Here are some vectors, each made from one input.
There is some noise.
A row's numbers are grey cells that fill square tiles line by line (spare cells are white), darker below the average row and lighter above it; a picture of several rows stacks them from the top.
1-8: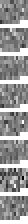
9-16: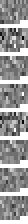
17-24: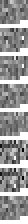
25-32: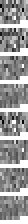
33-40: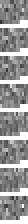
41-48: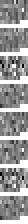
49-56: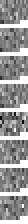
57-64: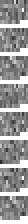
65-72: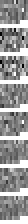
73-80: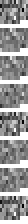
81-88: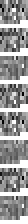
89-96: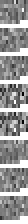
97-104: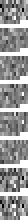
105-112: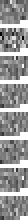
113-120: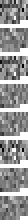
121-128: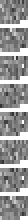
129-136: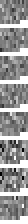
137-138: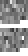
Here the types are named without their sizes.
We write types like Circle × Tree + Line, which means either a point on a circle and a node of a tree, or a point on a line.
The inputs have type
Bool × Bool × Bool + Line × Line.
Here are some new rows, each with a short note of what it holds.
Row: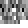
a point on each of two lines
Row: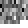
a point on each of two lines
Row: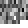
a point on each of two lines
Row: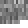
three true/false values
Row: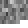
three true/false values
